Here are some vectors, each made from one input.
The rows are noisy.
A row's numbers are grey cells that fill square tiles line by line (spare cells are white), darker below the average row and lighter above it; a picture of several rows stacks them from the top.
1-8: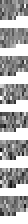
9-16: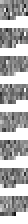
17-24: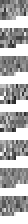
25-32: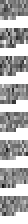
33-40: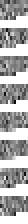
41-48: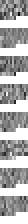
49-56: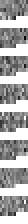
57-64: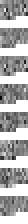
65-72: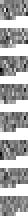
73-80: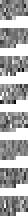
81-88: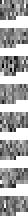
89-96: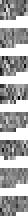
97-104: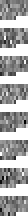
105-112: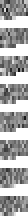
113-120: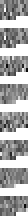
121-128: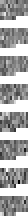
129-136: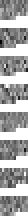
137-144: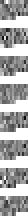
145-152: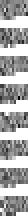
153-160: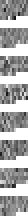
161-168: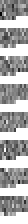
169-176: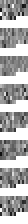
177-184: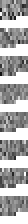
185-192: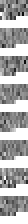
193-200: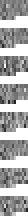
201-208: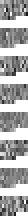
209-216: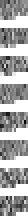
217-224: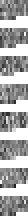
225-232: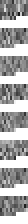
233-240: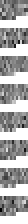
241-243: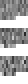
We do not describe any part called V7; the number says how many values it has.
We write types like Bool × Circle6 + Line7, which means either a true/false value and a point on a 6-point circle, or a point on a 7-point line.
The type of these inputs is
(Bool × Bool × Bool + V7) × (Circle9 + Unit).
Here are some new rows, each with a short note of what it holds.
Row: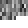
a point on a 9-point circle and three true/false values
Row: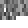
a point on a 9-point circle and a value of V7
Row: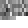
a value of V7
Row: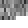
three true/false values
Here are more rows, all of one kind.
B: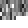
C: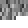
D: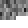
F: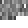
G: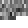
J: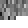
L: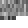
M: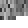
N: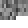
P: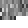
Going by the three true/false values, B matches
G and P.
